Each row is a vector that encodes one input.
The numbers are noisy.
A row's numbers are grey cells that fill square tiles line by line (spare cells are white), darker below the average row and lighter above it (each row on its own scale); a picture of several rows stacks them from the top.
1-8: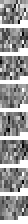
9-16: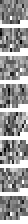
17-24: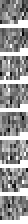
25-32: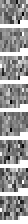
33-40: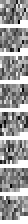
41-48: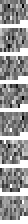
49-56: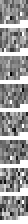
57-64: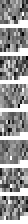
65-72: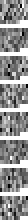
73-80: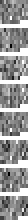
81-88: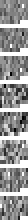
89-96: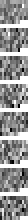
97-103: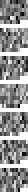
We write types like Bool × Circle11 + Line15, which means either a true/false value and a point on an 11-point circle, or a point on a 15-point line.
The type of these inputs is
List2(Line7).
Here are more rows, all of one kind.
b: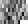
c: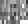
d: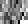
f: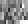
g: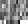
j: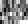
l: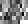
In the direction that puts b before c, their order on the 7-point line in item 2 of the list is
b, d, f, l, c, g, j.
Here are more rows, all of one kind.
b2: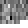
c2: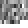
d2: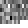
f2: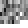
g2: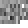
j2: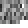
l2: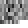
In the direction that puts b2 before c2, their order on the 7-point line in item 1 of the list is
b2, d2, g2, f2, c2, j2, l2.
